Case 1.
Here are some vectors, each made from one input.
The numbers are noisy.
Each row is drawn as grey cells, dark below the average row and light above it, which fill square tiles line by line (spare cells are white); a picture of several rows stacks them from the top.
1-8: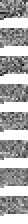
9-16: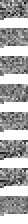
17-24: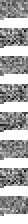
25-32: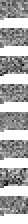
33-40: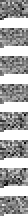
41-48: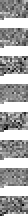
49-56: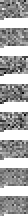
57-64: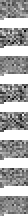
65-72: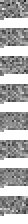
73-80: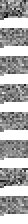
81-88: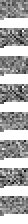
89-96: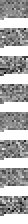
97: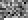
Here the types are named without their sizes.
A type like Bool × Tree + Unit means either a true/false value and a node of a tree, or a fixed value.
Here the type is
Bool × Line.
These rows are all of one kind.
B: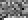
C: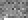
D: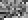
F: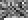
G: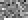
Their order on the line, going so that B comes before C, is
B, F, C, D, G.
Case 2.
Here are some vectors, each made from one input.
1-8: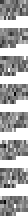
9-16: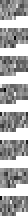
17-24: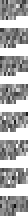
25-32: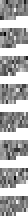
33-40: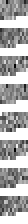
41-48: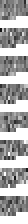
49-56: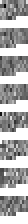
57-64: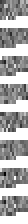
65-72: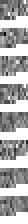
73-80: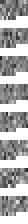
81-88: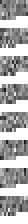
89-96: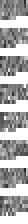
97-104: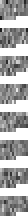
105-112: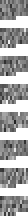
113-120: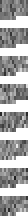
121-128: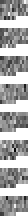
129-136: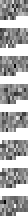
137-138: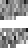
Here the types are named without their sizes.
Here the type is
(Bool × Bool × Bool + Unit) × Tree.
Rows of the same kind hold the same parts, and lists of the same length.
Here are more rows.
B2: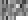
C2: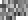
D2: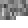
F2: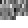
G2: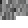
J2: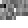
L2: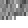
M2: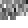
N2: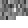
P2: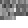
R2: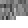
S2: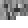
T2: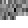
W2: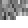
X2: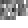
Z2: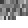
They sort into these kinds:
B2, C2, L2, M2, X2
D2, F2, G2, J2, N2, P2, R2, S2, T2, W2, Z2

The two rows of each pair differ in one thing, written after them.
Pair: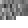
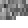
one of the three true/false values
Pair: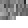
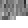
one of the three true/false values
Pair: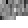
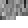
one of the three true/false values
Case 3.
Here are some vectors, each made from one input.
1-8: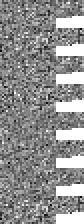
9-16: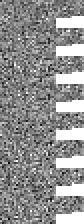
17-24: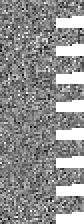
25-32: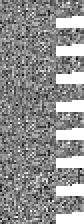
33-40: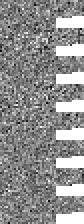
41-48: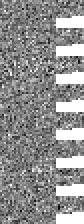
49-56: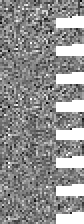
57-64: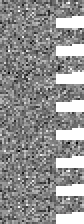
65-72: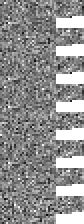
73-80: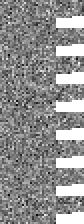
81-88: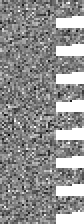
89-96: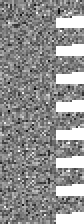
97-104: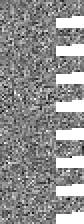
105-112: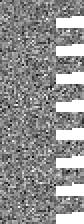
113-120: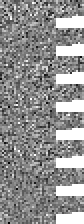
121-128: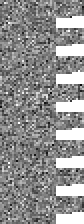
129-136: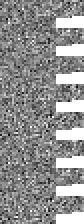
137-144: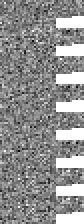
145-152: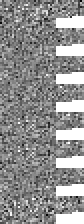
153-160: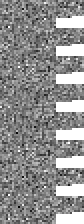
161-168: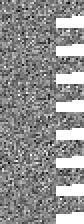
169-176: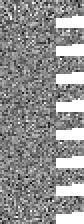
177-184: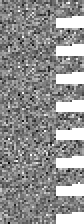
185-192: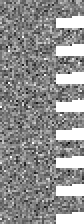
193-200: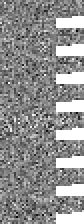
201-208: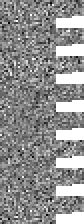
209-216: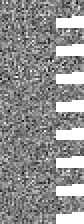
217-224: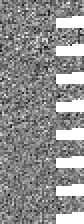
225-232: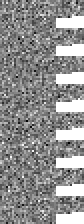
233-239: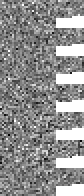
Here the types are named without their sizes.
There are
2 kinds of row.
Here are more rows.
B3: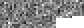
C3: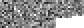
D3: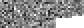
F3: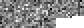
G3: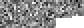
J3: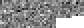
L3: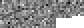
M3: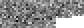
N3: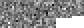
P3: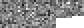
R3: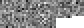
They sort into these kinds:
B3, J3, L3, M3, N3, R3
C3, D3, F3, G3, P3

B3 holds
a label and a point on each of two lines.
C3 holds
a label.
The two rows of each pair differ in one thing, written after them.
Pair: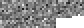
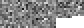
the place on one of the two lines
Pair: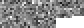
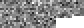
the place on one of the two lines
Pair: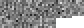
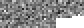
the label
